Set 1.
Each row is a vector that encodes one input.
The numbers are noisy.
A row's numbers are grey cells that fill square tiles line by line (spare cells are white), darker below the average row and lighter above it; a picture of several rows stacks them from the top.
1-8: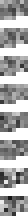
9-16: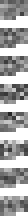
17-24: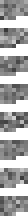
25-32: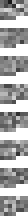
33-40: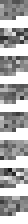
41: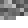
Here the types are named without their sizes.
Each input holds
a node of a tree.
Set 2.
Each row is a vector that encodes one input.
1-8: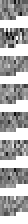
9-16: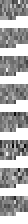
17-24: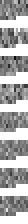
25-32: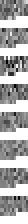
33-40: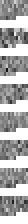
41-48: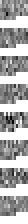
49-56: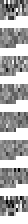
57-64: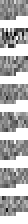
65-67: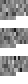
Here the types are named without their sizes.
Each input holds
either a fixed value, or four true/false values.
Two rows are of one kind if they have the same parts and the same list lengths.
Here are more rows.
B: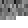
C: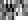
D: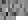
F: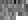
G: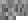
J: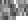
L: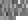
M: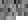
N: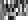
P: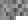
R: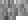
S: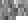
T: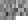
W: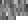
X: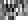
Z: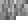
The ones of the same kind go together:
B, D, F, G, J, L, M, P, R, S, T, W, Z
C, N, X

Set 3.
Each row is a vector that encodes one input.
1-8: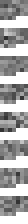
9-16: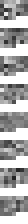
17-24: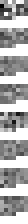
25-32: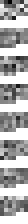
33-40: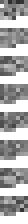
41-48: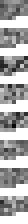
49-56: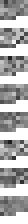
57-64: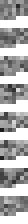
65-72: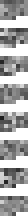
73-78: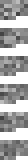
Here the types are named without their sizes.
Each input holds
a node of a tree.
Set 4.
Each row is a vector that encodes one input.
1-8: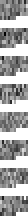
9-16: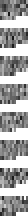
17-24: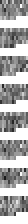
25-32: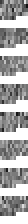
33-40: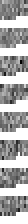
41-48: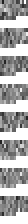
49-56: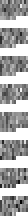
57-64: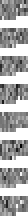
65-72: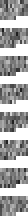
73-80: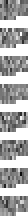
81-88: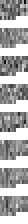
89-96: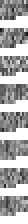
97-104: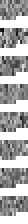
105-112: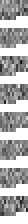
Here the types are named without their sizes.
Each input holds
a point on a line.
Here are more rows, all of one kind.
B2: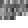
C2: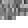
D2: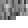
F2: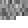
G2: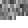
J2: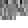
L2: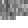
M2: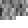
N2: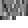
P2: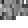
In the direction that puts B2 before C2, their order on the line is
B2, P2, N2, M2, G2, J2, L2, F2, C2, D2.
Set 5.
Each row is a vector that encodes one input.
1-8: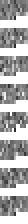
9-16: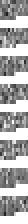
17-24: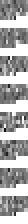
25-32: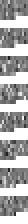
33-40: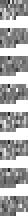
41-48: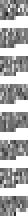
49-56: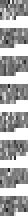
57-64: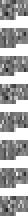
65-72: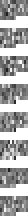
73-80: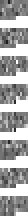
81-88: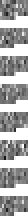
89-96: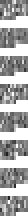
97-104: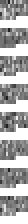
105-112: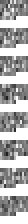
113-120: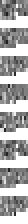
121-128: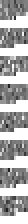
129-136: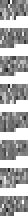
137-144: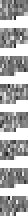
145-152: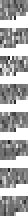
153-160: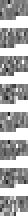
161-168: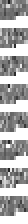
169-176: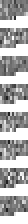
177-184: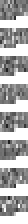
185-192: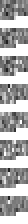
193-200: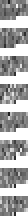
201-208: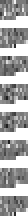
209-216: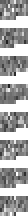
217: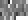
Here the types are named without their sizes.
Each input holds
a point on a line.
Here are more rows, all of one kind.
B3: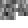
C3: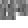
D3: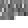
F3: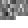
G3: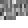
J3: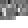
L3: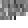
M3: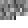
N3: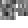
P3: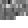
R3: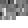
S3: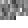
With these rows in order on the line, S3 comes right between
F3 and M3.
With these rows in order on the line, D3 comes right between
B3 and C3.
